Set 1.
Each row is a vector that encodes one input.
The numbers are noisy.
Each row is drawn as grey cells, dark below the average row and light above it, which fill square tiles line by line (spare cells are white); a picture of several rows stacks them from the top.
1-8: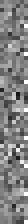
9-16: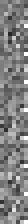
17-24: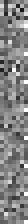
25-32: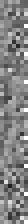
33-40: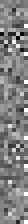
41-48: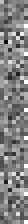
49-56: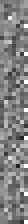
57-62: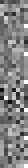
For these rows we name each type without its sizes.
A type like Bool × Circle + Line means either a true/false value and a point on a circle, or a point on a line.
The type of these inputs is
Bool × Bool × Bool × Bool + Unit.
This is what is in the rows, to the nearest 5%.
About 15% of them hold a fixed value. The rest hold four true/false values.
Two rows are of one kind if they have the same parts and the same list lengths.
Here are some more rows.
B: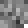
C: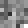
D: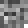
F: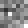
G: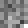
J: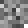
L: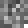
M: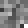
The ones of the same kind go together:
B, C, F, G, J, M
D, L

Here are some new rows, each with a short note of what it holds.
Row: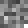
a fixed value
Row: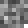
a fixed value
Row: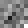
four true/false values
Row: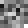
four true/false values
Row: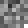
a fixed value
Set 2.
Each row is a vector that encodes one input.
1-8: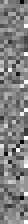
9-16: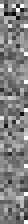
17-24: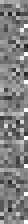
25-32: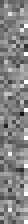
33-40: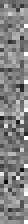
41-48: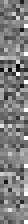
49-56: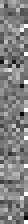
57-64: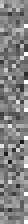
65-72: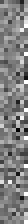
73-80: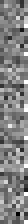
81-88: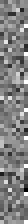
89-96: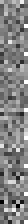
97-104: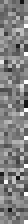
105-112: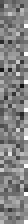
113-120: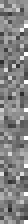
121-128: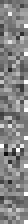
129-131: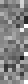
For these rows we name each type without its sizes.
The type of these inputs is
Bool × Bool × Bool × Bool.
